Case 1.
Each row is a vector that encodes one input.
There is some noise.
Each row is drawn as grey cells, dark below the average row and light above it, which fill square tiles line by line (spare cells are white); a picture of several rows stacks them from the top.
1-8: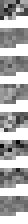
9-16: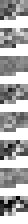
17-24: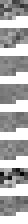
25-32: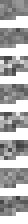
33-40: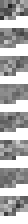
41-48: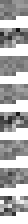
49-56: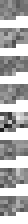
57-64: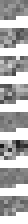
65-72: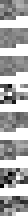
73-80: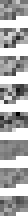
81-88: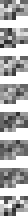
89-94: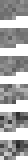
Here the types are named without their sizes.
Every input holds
a point on a circle and a true/false value.
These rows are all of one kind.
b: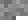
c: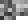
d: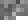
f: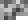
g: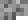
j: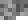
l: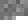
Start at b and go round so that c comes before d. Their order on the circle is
b, g, c, l, f, j, d.
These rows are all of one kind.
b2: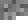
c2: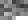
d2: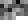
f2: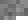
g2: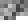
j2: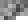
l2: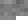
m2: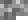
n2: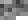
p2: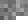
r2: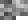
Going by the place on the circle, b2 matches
j2 and m2.
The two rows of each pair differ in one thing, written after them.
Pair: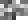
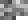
the place on the circle
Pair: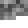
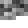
the true/false value
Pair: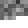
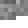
the true/false value
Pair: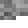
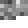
the true/false value
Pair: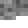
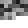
the true/false value
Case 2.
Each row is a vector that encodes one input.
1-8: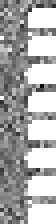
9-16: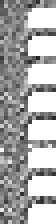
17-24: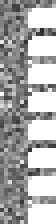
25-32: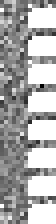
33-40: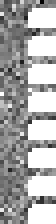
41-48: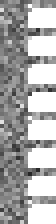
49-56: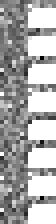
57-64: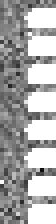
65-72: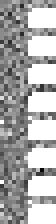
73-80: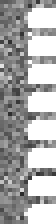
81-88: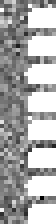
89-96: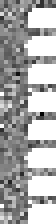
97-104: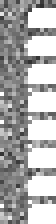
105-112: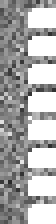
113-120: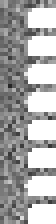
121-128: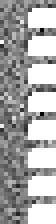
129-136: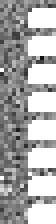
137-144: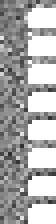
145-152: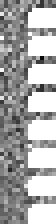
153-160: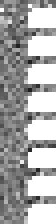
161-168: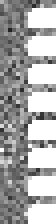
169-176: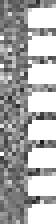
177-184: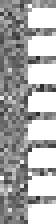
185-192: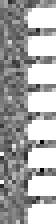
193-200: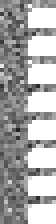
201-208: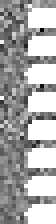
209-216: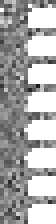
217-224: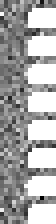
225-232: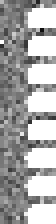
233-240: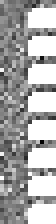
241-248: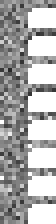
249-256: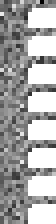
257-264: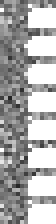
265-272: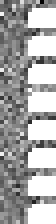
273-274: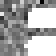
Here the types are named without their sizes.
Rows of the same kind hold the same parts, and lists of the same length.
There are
2 kinds of row.
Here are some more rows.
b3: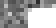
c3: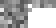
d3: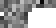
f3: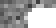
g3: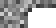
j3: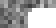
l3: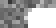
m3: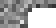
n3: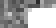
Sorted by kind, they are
b3, f3, j3, l3, n3
c3, d3, g3, m3

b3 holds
a label.
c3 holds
a point on a line.
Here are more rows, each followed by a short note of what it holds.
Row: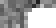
a label
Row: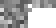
a point on a line
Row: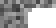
a label
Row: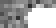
a label
